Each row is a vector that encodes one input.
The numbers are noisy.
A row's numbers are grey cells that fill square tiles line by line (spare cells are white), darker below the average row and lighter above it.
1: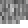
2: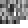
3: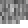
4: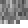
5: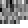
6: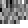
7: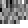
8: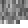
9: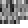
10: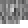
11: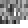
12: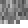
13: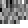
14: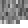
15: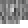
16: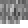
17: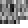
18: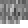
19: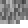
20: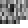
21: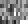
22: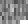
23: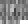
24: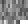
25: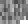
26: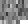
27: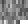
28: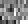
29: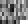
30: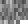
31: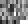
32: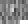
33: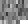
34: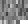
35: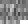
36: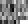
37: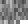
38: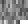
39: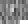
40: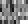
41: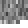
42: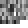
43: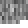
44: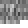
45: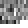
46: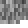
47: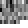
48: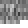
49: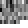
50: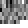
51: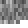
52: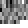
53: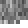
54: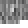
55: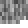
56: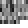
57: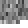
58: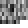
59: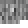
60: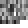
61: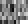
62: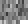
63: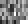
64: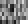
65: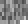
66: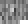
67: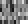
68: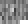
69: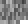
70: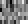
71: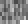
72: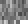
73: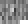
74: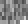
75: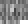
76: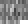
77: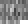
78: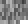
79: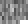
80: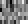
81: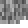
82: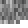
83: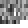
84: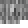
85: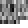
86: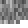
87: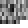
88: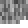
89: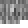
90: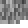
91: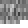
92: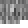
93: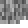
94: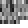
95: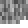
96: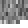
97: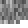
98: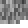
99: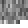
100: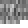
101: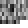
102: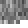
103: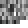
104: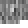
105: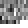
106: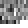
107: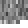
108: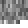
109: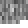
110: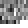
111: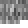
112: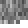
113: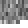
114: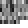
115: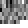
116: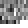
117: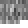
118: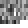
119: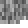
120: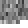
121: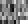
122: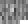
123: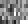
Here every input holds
either a point on an 8-point line, or a point on a 14-point line.
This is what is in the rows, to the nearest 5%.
About 35% of them hold a point on an 8-point line. The rest hold a point on a 14-point line.
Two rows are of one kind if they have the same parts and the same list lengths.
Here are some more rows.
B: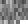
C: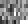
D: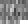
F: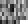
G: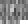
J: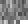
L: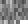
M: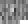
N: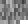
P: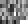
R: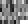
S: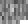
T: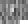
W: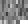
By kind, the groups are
B, D, G, J, L, M, N, S, T, W
C, F, P, R

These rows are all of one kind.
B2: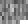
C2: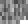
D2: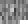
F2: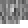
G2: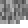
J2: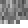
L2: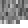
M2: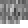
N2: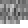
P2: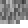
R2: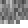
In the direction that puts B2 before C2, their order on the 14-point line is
N2, M2, F2, D2, B2, C2, G2, P2, R2, J2, L2.
